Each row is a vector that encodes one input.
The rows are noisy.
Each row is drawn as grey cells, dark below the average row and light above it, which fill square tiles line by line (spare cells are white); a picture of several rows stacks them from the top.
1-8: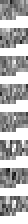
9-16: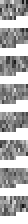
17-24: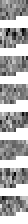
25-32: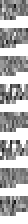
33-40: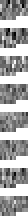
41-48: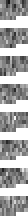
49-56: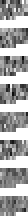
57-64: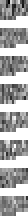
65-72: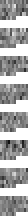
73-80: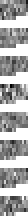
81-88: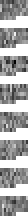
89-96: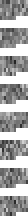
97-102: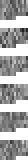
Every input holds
either one of 10 labels, or a point on a 5-point line and a true/false value.
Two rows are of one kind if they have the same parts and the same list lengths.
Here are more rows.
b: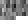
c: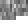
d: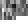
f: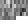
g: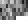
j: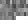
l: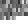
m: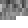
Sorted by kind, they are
b, d, j, l, m
c, f, g

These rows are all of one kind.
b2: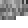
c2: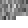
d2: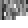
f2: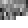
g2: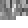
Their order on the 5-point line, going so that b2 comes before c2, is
b2, d2, f2, c2, g2.
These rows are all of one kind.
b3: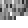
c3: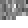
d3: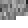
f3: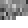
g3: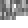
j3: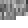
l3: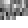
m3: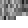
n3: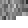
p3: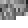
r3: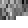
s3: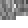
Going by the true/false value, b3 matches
f3, l3 and r3.
